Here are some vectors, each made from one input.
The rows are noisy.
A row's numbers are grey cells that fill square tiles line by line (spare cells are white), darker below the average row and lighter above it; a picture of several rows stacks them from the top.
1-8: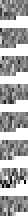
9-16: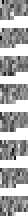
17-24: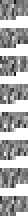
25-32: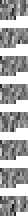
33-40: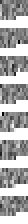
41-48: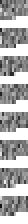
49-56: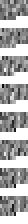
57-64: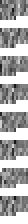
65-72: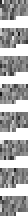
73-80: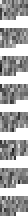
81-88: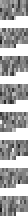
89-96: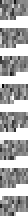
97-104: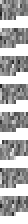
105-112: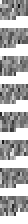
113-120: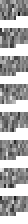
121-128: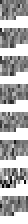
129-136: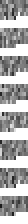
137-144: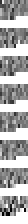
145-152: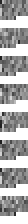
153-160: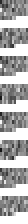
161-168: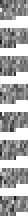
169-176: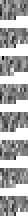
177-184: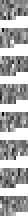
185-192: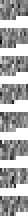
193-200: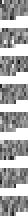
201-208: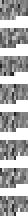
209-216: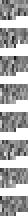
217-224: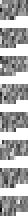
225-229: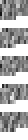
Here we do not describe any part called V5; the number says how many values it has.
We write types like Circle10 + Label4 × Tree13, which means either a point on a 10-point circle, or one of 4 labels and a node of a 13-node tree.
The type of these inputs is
List2(Bool × V5).
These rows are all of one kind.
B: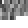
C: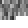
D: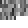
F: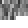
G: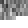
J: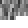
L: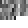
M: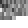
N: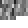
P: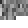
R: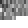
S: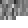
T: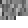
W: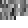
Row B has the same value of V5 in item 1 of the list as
C, F and J.
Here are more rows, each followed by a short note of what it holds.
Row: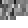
a list of one item
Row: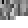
a list of two items
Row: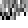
the empty list
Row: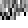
the empty list
